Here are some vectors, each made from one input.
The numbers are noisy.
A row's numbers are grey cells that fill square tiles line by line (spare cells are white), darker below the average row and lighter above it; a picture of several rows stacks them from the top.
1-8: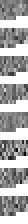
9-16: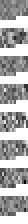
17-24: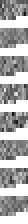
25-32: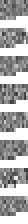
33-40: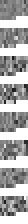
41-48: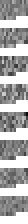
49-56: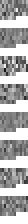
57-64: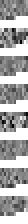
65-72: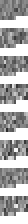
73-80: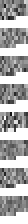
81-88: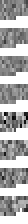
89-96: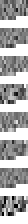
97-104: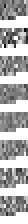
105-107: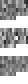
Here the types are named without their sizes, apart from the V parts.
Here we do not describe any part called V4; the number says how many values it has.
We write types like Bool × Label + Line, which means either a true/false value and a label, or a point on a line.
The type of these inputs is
List(Line) × V4.
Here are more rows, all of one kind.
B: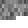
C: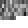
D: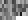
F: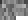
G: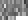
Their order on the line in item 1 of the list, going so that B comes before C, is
G, B, F, C, D.
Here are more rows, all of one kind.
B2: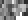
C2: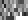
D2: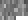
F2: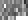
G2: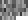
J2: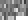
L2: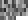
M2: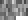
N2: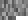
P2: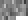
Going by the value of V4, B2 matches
D2 and N2.
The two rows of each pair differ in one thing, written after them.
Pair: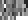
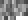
the value of V4
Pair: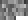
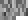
the value of V4
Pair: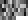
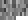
the value of V4
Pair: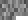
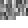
the value of V4
